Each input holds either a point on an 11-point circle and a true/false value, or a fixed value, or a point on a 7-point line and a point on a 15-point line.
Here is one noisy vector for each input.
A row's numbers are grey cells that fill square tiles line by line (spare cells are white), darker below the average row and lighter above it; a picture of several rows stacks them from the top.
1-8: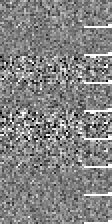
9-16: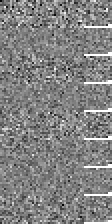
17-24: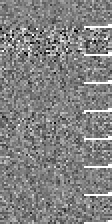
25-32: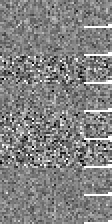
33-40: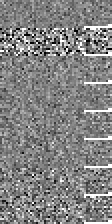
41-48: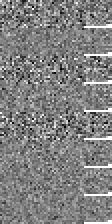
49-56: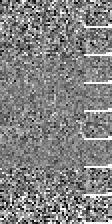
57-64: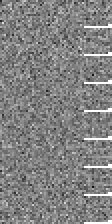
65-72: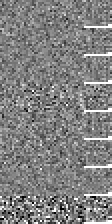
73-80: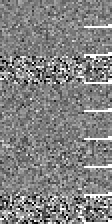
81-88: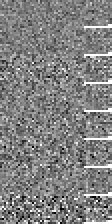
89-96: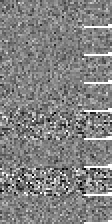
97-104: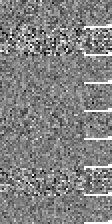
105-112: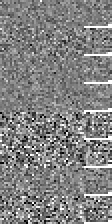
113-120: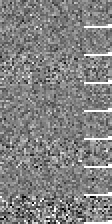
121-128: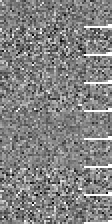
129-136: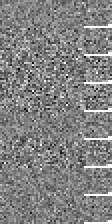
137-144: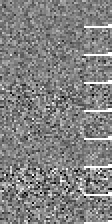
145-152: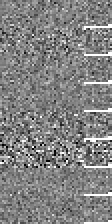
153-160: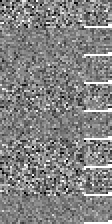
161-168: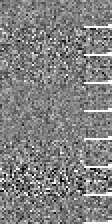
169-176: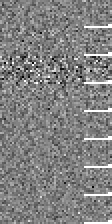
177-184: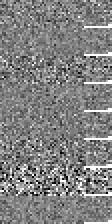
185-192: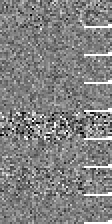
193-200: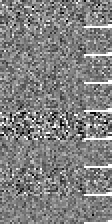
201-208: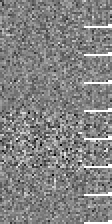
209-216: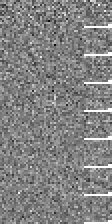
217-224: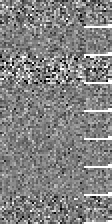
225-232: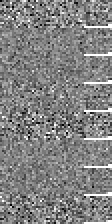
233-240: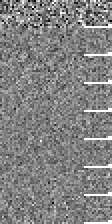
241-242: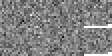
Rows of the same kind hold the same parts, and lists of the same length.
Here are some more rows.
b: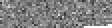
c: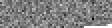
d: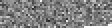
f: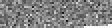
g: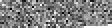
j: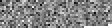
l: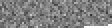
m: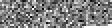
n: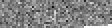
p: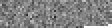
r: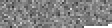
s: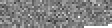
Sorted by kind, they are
b, c, f, g, j, n, r
d, l, p, s
m

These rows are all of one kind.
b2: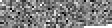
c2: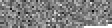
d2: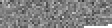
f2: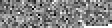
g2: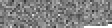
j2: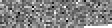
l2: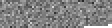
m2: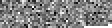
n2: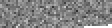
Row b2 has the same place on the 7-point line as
c2, d2 and g2.
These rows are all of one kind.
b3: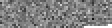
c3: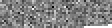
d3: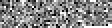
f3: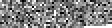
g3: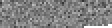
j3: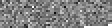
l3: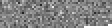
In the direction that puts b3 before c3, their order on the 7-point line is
b3, l3, j3, g3, f3, c3, d3.
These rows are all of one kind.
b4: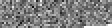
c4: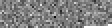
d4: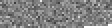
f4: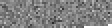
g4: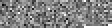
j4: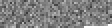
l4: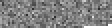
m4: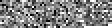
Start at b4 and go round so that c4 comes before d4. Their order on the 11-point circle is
b4, l4, m4, c4, f4, g4, j4, d4.
